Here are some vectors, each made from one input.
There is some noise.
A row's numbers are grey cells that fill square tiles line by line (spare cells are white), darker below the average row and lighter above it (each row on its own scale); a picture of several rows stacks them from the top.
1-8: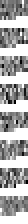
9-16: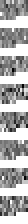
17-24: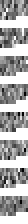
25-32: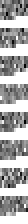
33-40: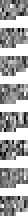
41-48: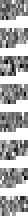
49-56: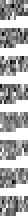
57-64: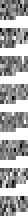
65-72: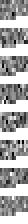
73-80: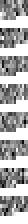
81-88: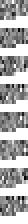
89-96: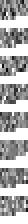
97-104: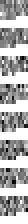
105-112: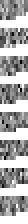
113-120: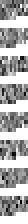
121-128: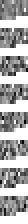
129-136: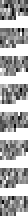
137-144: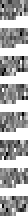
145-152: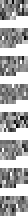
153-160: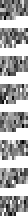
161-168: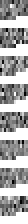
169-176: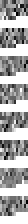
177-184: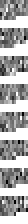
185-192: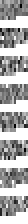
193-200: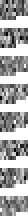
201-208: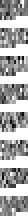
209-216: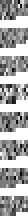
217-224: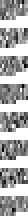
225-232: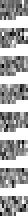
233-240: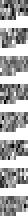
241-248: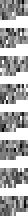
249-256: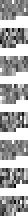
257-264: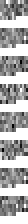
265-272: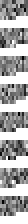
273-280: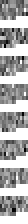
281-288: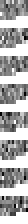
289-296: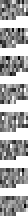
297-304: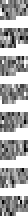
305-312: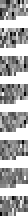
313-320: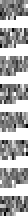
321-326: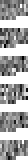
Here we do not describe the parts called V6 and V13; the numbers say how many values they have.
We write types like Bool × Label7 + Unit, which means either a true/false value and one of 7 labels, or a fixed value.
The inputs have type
(Bool × Circle10 + Label9) × V6 × V13 + Unit.
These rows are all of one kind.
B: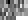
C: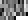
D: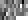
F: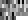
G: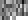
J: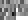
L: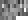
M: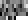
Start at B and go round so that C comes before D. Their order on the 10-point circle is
B, F, L, G, C, D, J, M.
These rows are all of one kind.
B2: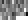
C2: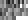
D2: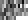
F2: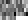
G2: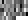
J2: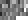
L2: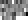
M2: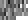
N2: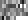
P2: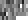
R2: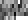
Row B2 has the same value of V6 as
C2, D2, G2 and M2.
